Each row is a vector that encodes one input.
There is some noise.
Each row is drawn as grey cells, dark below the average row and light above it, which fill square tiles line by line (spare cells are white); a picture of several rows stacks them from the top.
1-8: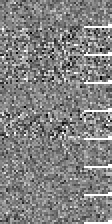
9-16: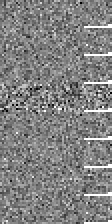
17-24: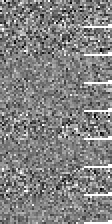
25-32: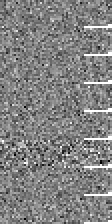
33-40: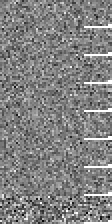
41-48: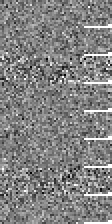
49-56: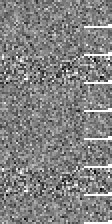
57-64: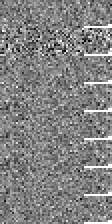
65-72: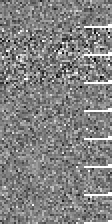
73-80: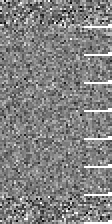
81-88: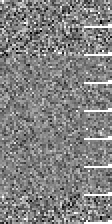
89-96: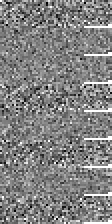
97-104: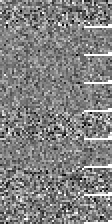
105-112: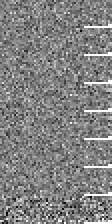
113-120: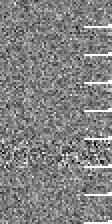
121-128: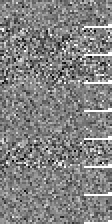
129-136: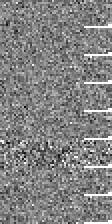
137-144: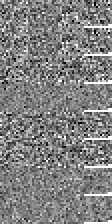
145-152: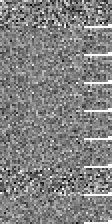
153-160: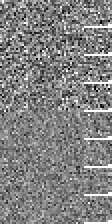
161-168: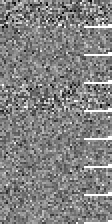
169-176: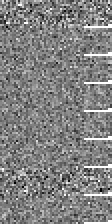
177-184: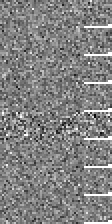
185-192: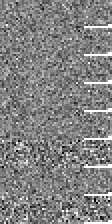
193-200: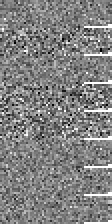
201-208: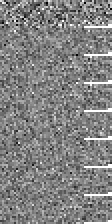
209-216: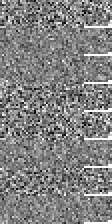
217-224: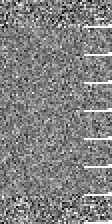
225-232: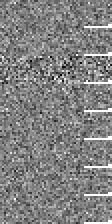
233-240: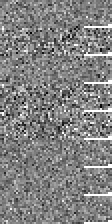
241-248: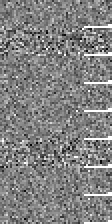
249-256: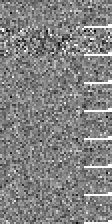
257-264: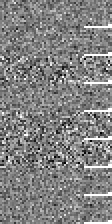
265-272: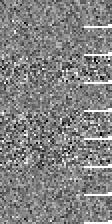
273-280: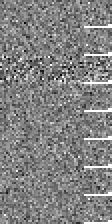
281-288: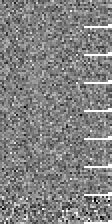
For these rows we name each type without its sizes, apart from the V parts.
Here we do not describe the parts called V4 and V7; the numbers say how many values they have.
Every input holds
either a value of V4 and a value of V7, or a list of points on a line.
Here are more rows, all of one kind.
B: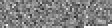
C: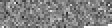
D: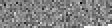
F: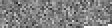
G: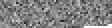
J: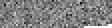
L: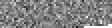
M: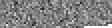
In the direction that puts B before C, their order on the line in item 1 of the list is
B, M, F, G, D, J, C, L.
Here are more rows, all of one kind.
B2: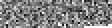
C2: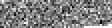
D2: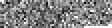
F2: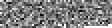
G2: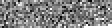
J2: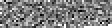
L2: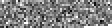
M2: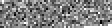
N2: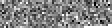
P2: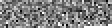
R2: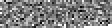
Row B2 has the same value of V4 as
F2, J2, P2 and R2.
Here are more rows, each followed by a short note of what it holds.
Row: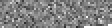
a list of two items
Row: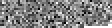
the empty list
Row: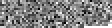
the empty list
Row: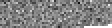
a list of one item
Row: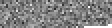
a list of one item
